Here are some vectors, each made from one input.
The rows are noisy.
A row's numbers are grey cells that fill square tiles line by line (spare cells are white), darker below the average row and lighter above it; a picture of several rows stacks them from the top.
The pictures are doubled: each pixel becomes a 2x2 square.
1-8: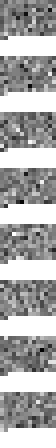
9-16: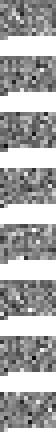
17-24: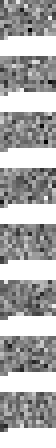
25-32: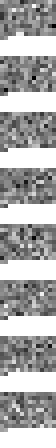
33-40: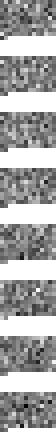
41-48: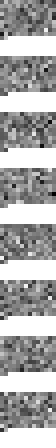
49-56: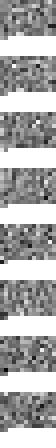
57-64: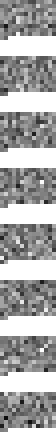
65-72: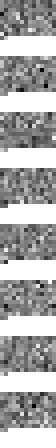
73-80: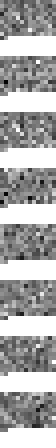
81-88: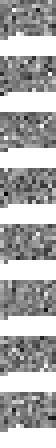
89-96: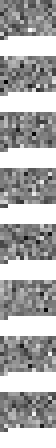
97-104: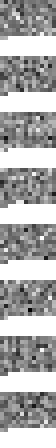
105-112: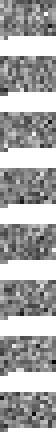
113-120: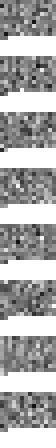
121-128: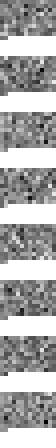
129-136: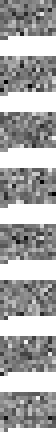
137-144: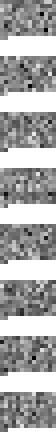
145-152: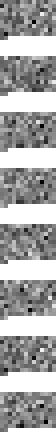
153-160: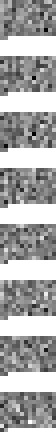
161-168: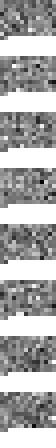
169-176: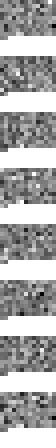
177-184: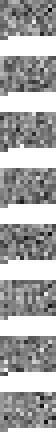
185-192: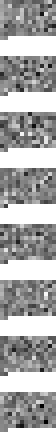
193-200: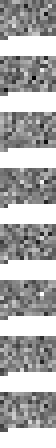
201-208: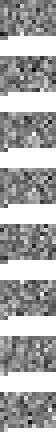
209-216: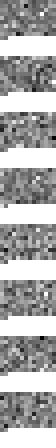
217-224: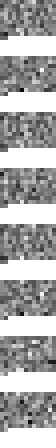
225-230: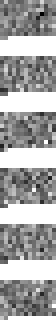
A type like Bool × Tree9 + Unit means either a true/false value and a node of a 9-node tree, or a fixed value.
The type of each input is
Bool × Line5 + Line7 × Line7 + Line9 × Tree7.
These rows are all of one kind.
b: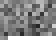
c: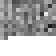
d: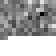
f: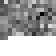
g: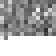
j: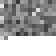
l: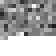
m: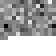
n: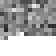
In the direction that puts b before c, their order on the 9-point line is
f, d, b, j, g, c, m, n, l.
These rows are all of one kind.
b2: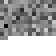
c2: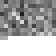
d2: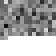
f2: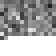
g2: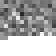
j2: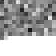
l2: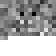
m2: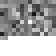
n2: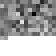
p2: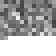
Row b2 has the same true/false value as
d2 and j2.
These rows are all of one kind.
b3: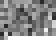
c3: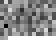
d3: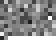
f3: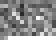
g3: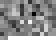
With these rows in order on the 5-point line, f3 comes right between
b3 and d3.
